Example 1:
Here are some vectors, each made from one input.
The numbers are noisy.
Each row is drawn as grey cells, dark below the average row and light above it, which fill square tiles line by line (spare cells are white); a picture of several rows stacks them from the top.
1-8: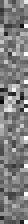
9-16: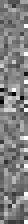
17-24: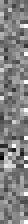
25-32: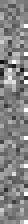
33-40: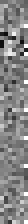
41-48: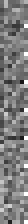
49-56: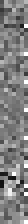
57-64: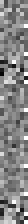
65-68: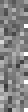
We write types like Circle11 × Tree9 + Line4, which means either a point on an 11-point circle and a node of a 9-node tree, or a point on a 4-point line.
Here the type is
Tree10 + Unit.
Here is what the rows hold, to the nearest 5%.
About 10% of them hold a fixed value. The rest hold a node of a 10-node tree.
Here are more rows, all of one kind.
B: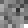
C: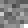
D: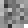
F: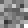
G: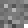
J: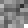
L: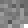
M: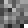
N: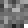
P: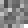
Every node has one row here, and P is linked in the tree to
C and D.
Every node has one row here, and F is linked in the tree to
J.
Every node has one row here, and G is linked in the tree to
L and N.
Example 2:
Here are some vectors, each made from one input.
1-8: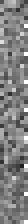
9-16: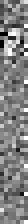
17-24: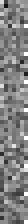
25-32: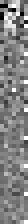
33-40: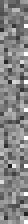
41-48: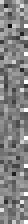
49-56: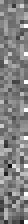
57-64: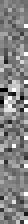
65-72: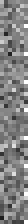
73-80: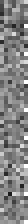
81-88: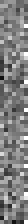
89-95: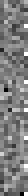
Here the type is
Tree9 + Unit.
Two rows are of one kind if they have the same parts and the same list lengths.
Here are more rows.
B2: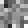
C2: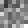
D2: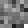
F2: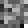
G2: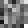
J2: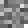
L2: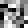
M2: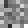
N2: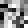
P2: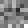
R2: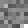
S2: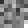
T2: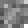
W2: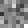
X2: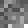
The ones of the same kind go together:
B2, C2, D2, F2, G2, J2, M2, P2, R2, S2, T2, W2, X2
L2, N2

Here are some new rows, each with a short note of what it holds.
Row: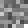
a node of a 9-node tree
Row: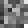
a node of a 9-node tree
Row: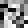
a fixed value
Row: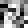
a fixed value
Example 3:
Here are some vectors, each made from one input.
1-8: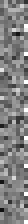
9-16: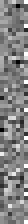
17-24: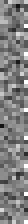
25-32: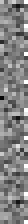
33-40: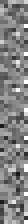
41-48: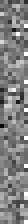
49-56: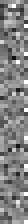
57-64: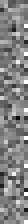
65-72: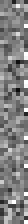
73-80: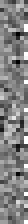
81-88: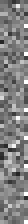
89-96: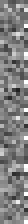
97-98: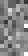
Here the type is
Circle9 + Unit.
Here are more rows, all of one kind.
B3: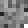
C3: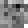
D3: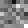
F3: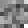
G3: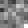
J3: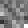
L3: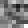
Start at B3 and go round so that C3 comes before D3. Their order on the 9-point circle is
B3, F3, C3, L3, J3, D3, G3.
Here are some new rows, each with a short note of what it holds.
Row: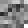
a point on a 9-point circle
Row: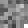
a point on a 9-point circle
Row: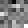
a point on a 9-point circle
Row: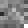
a point on a 9-point circle
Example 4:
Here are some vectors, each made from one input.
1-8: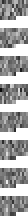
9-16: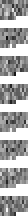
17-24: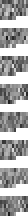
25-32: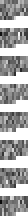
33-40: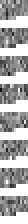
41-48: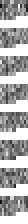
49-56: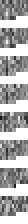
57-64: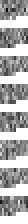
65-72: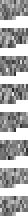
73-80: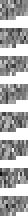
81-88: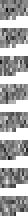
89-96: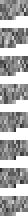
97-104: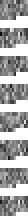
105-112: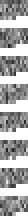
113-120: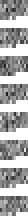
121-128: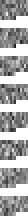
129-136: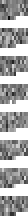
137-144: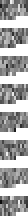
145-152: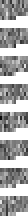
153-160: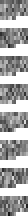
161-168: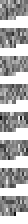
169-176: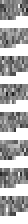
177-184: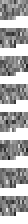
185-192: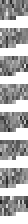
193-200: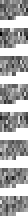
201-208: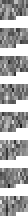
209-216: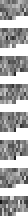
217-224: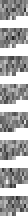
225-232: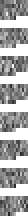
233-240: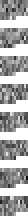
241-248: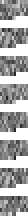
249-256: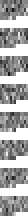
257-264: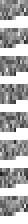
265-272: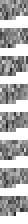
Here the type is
Line11.
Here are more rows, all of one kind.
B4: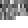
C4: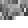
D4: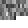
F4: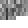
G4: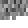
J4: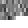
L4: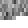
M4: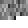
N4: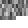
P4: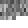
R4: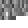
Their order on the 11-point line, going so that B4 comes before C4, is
B4, J4, C4, L4, F4, G4, P4, M4, D4, R4, N4.
